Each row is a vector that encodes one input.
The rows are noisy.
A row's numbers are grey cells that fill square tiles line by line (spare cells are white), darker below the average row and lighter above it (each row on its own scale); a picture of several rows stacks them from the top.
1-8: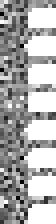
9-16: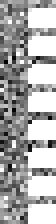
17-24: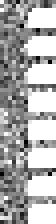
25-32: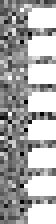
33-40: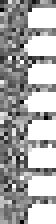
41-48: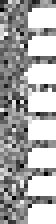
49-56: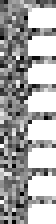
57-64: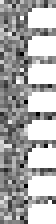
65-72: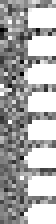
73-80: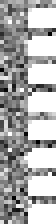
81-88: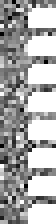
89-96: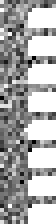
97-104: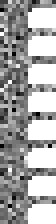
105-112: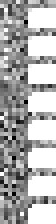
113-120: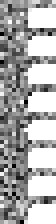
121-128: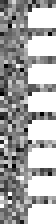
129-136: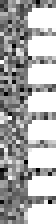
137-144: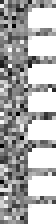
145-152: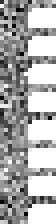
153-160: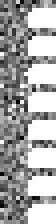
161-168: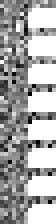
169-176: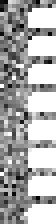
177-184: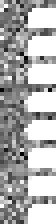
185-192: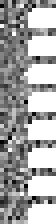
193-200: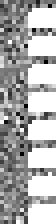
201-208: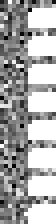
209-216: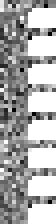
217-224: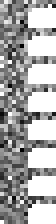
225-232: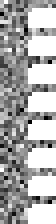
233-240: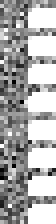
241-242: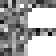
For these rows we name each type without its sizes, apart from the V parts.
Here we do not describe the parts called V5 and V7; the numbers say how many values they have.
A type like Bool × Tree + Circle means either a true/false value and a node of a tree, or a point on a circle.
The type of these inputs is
(Bool × V7 + V5) × Label + Circle.
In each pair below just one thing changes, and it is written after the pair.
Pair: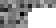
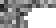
the label
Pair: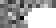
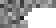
the value of V7
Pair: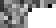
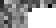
the value of V7
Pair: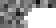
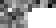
the true/false value
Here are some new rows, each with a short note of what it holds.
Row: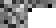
a label and a value of V5
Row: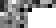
a label, a true/false value and a value of V7
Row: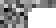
a label and a value of V5
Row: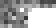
a label and a value of V5
